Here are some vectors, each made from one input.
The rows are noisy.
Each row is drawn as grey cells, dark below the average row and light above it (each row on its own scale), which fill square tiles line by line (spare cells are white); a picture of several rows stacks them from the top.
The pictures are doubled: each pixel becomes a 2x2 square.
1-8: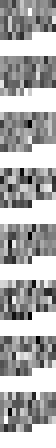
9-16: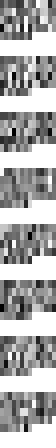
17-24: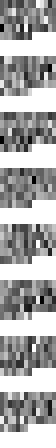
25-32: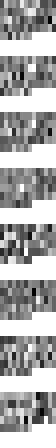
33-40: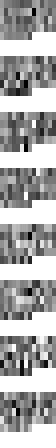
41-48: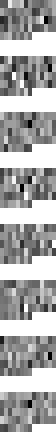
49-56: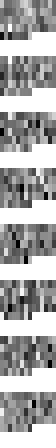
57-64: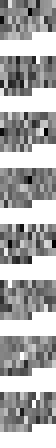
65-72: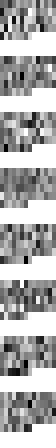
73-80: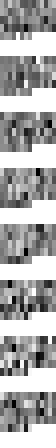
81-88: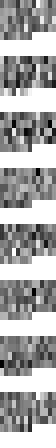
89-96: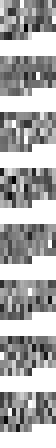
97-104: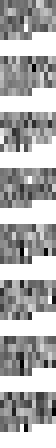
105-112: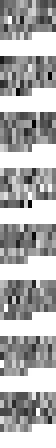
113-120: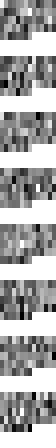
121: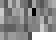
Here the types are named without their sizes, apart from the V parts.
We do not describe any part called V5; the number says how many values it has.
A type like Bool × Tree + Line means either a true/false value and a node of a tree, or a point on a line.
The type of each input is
Bool × Bool × Bool × Bool + Tree × V5.
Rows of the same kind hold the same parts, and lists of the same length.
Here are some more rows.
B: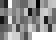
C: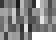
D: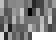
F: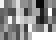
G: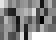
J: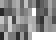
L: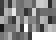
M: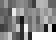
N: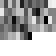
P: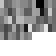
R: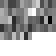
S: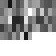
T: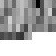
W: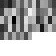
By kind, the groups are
B, N
C, D, F, G, J, L, M, P, R, S, T, W

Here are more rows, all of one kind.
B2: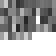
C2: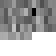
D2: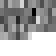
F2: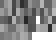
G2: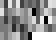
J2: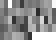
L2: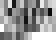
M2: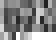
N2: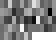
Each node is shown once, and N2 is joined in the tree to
F2 and M2.
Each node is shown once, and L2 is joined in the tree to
D2.
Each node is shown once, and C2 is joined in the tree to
B2 and M2.
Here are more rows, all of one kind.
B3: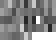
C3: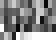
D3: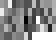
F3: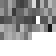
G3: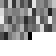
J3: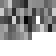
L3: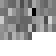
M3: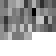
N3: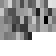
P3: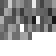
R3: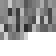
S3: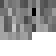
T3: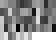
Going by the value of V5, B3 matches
M3 and P3.
